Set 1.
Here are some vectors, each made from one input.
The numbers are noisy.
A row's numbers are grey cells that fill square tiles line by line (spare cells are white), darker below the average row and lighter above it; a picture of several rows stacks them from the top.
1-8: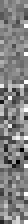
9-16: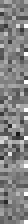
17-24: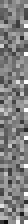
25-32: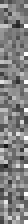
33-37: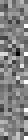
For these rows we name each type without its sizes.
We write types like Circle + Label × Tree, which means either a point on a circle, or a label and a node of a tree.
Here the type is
Line.
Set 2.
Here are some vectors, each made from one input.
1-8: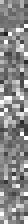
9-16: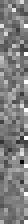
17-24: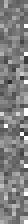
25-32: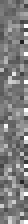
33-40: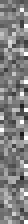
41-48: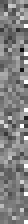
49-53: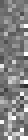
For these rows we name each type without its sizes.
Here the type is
Bool × Bool × Bool × Bool.
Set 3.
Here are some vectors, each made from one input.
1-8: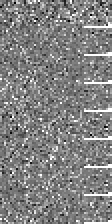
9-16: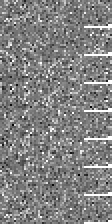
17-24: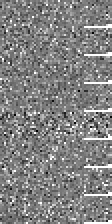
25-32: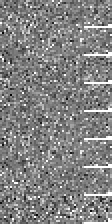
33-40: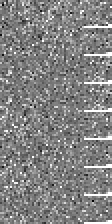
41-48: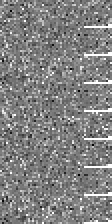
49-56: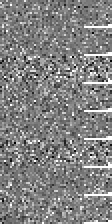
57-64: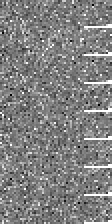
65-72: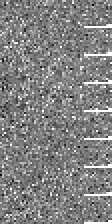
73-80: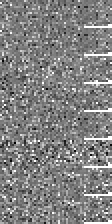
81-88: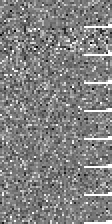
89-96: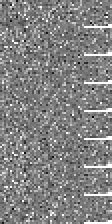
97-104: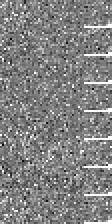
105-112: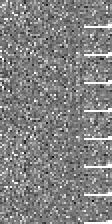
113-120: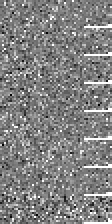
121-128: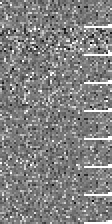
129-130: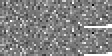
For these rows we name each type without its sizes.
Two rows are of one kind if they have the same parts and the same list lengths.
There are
2 kinds of row.
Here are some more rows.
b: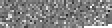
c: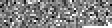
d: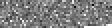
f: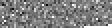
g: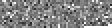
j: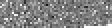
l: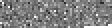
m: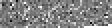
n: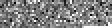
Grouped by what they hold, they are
b, d, f, g, j, l, m
c, n

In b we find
a point on a circle.
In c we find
a fixed value.
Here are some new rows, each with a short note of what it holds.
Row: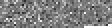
a point on a circle
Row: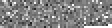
a point on a circle
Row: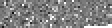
a point on a circle
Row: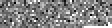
a fixed value
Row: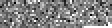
a fixed value
